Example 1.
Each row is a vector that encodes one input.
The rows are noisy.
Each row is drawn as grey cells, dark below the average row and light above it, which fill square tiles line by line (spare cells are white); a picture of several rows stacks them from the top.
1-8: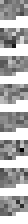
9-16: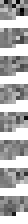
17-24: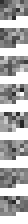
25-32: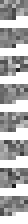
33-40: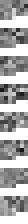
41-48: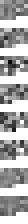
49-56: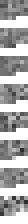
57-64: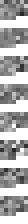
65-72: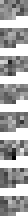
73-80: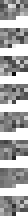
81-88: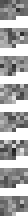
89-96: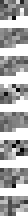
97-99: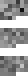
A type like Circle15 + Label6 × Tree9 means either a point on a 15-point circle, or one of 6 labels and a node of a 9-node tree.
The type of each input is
Line9.
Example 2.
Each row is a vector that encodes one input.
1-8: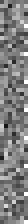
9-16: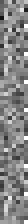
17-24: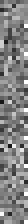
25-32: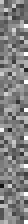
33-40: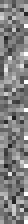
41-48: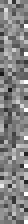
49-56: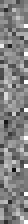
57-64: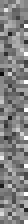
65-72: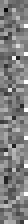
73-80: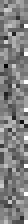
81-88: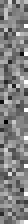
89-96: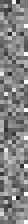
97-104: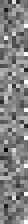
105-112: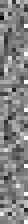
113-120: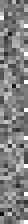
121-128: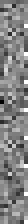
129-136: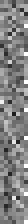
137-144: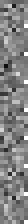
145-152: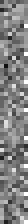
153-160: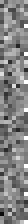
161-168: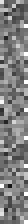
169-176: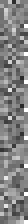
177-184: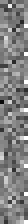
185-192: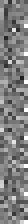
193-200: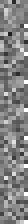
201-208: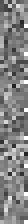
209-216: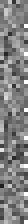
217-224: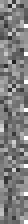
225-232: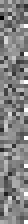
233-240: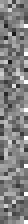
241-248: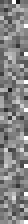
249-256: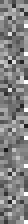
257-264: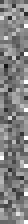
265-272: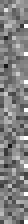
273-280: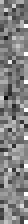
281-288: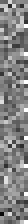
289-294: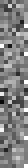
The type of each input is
Bool × Bool × Bool × Bool.
